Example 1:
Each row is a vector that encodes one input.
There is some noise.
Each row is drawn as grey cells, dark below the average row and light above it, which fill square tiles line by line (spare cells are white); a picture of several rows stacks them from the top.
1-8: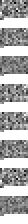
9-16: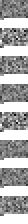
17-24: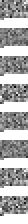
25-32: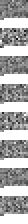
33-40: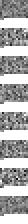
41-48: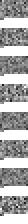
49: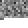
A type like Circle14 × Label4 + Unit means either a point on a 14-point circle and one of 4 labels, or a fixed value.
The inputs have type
Line6.
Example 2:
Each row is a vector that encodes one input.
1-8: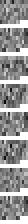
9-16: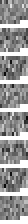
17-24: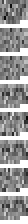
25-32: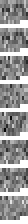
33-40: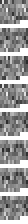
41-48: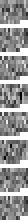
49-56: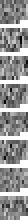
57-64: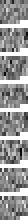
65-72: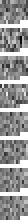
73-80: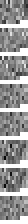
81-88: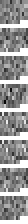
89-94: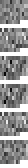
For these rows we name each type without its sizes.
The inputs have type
Line.
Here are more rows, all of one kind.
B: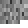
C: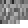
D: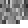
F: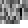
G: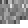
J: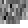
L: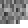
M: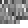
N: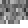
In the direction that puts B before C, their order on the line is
F, J, L, B, C, M, G, N, D.
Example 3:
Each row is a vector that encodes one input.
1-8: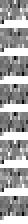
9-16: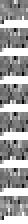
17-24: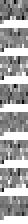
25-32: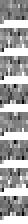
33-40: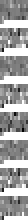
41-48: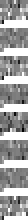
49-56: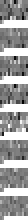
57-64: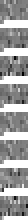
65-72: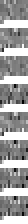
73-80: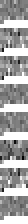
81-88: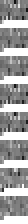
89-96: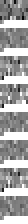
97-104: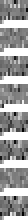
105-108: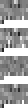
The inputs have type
Line9.
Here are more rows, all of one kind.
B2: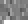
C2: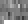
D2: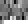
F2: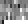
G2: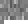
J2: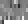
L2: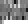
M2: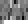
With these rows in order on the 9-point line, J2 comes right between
F2 and G2.
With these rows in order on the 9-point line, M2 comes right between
D2 and L2.
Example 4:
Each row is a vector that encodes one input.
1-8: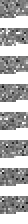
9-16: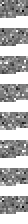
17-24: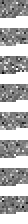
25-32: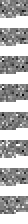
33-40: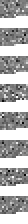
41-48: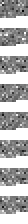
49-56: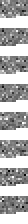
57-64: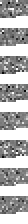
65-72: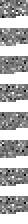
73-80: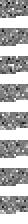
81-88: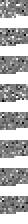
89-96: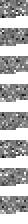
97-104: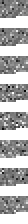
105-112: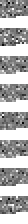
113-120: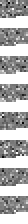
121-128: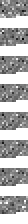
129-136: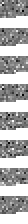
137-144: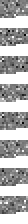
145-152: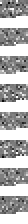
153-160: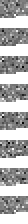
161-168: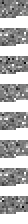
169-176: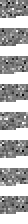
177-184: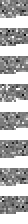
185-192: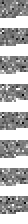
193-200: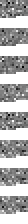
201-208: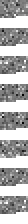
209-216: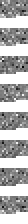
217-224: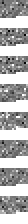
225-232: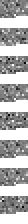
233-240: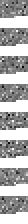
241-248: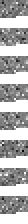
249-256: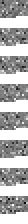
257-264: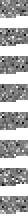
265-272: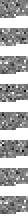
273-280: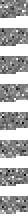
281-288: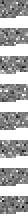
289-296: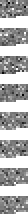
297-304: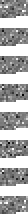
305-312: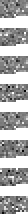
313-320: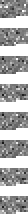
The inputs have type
Line10.
